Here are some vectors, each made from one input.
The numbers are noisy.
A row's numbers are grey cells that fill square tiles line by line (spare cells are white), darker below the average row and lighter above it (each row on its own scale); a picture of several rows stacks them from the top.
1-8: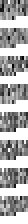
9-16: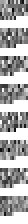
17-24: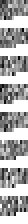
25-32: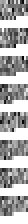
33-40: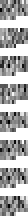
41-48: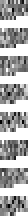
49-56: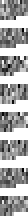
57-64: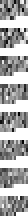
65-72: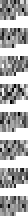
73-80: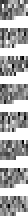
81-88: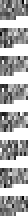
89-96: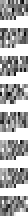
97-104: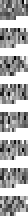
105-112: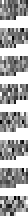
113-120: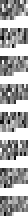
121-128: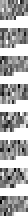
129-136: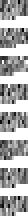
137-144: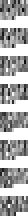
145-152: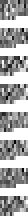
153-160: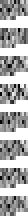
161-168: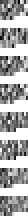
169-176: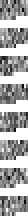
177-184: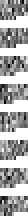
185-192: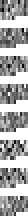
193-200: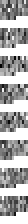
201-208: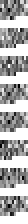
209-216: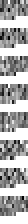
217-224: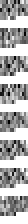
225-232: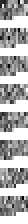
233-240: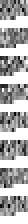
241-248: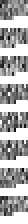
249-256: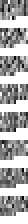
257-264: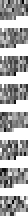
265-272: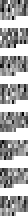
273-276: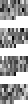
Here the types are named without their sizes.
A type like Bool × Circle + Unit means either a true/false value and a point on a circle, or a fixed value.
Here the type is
Circle + Line.
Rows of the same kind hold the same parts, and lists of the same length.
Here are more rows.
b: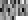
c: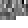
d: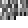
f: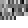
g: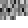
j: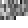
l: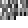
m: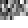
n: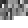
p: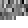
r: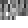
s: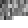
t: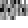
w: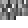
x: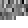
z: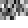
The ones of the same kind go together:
b, g, m, n, r, s, t, z
c, d, f, j, l, p, w, x

